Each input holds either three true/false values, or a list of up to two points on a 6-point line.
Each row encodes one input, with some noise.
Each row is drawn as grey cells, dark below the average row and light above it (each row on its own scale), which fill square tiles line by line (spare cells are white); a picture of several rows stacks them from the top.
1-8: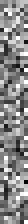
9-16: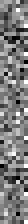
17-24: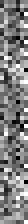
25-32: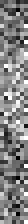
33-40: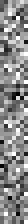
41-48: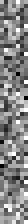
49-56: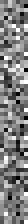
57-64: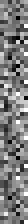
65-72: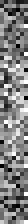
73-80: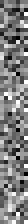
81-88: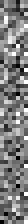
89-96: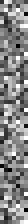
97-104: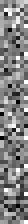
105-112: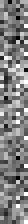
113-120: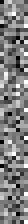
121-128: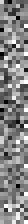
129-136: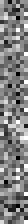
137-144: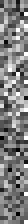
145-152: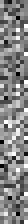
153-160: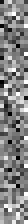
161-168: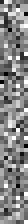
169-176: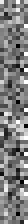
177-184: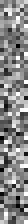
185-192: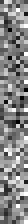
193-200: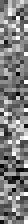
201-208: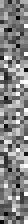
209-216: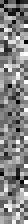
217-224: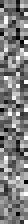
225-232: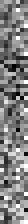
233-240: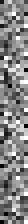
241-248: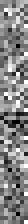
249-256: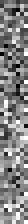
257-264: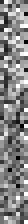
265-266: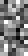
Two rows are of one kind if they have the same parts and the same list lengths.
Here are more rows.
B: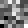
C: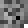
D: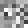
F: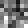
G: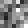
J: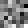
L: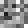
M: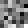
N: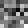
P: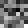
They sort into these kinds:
B, D, G, L
C
F, N, P
J, M

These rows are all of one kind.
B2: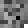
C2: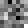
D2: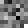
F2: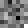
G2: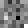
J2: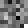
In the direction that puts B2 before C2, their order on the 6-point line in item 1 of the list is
B2, D2, J2, F2, C2, G2.
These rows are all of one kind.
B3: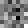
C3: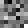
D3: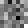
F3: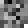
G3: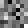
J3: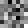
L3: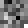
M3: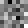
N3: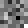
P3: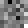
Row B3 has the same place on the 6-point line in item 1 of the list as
D3, J3 and M3.
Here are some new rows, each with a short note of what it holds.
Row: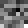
a list of one item
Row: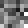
a list of one item
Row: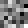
the empty list
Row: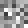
three true/false values
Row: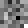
a list of two items
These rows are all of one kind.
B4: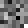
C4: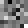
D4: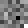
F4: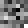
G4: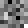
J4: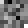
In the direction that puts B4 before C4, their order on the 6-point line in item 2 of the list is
D4, B4, G4, J4, C4, F4.
